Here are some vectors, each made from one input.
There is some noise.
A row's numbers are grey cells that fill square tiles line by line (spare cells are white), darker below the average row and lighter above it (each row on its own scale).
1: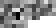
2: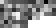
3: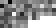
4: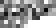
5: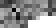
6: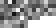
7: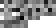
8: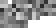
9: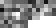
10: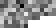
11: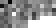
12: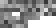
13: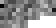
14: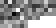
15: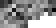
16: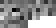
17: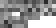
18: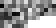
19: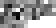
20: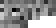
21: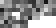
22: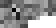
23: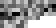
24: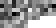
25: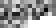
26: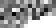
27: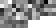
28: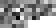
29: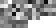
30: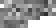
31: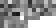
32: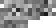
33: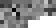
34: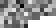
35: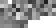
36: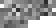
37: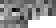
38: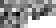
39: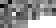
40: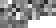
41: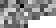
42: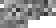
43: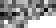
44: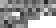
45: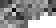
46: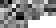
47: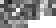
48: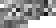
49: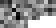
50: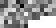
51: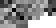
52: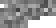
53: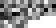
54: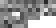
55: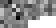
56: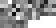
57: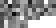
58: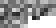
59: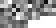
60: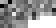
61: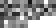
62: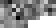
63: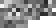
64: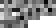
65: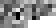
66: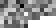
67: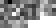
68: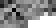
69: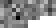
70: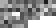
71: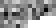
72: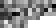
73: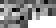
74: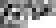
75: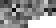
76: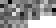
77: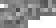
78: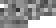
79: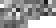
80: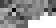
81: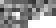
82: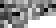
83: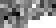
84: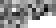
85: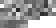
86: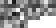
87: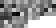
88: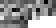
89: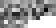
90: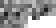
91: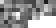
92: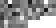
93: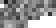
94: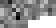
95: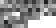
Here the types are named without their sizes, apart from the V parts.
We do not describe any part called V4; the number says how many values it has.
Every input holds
a list of items, each a true/false value and a value of V4.
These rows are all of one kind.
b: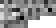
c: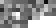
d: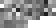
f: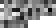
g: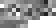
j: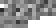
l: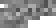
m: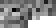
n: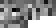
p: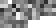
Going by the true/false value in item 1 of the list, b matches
d, f, g and l.
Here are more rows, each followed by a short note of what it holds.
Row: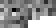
a list of one item
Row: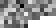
the empty list
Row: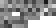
a list of one item
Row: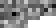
a list of two items
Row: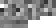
a list of one item
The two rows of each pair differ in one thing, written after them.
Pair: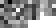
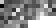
the true/false value in item 1 of the list
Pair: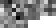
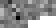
the true/false value in item 2 of the list
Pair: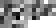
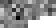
the value of V4 in item 1 of the list
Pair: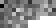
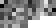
the true/false value in item 2 of the list
